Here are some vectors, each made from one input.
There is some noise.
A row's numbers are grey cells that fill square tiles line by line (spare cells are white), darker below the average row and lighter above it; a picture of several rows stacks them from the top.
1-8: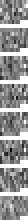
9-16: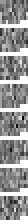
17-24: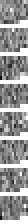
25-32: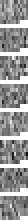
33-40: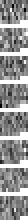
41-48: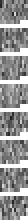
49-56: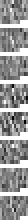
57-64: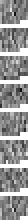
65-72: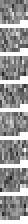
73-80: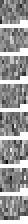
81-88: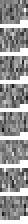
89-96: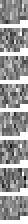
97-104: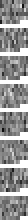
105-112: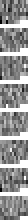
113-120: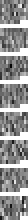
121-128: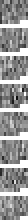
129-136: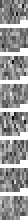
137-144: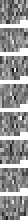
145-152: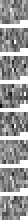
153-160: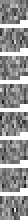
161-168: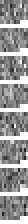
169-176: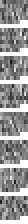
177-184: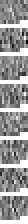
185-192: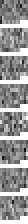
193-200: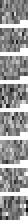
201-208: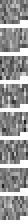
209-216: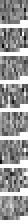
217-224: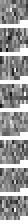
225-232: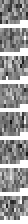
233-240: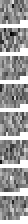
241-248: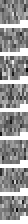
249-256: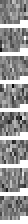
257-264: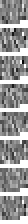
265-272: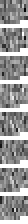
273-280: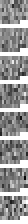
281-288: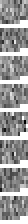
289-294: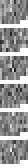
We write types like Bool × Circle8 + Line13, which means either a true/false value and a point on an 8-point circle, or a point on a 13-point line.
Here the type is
Bool × Bool × Bool × Label11 + List2(Circle9).
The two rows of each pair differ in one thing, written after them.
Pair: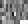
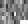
the label
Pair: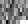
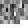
one of the three true/false values
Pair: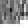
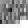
the label
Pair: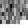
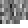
one of the three true/false values
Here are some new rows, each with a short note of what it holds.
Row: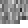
a list of one item
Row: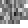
the empty list
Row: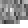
a list of two items
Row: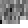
one of 11 labels and three true/false values
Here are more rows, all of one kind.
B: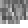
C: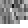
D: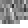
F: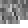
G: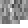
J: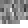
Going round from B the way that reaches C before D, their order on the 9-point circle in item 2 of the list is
B, C, D, G, J, F.
